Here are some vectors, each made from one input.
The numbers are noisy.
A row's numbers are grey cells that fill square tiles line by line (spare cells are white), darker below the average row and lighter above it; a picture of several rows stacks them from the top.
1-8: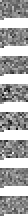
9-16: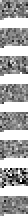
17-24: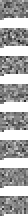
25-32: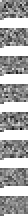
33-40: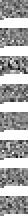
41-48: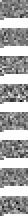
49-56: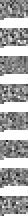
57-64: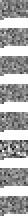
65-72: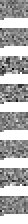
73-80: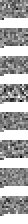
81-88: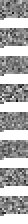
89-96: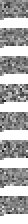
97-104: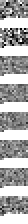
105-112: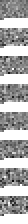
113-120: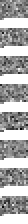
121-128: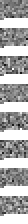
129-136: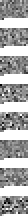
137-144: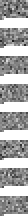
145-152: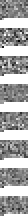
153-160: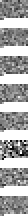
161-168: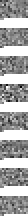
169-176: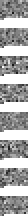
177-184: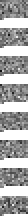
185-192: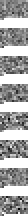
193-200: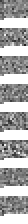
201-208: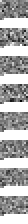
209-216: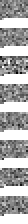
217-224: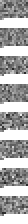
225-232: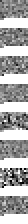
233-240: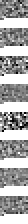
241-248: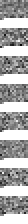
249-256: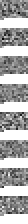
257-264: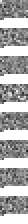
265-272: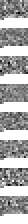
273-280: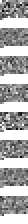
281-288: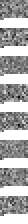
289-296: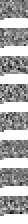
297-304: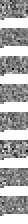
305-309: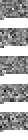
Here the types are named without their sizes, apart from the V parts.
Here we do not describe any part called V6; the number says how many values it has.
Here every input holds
a list of items, each a true/false value and a value of V6.
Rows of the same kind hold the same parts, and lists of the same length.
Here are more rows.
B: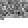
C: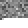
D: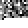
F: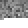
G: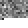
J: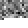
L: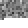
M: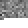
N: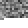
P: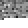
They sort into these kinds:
B, G, J, L, P
C, F, M, N
D

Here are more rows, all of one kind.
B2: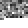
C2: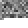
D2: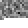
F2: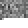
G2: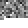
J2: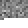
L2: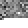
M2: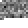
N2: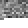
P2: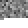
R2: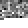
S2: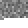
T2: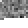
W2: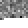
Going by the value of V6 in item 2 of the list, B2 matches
C2, G2 and M2.
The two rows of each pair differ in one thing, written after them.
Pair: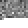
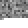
the true/false value in item 2 of the list
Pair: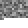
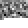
the value of V6 in item 2 of the list
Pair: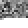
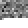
the true/false value in item 2 of the list
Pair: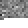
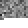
the value of V6 in item 2 of the list
